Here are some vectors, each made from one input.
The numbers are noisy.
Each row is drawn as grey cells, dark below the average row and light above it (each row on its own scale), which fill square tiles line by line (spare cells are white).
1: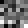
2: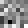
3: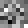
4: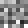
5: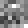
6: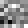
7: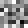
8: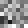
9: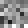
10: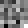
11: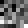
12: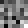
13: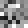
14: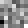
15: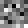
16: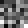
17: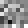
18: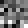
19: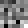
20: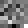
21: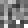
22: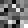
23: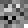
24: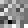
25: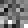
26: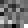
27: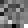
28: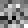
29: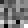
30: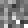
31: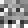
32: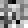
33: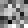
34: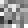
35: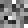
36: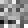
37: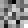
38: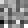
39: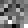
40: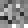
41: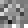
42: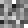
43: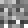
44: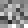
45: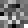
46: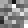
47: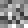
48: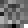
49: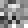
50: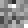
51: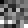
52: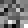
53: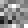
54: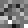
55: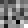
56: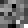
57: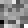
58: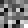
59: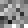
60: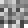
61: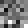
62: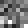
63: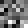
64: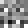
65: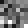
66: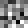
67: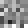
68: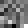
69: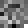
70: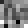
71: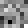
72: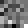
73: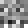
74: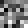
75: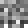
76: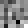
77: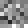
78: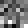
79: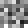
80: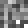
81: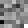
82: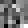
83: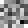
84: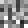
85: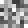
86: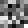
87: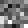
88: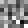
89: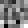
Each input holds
a true/false value, together with either a point on a 5-point line, or a point on a 6-point line.
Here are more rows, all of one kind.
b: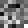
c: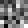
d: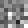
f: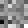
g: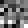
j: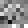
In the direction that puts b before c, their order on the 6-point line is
f, d, g, b, c, j.
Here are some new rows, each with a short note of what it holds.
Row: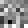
a point on a 6-point line and a true/false value
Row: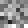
a point on a 6-point line and a true/false value
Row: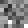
a point on a 5-point line and a true/false value
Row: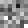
a point on a 5-point line and a true/false value
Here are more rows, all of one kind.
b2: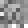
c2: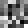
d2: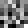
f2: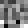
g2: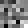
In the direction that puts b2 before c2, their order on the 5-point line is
d2, g2, f2, b2, c2.
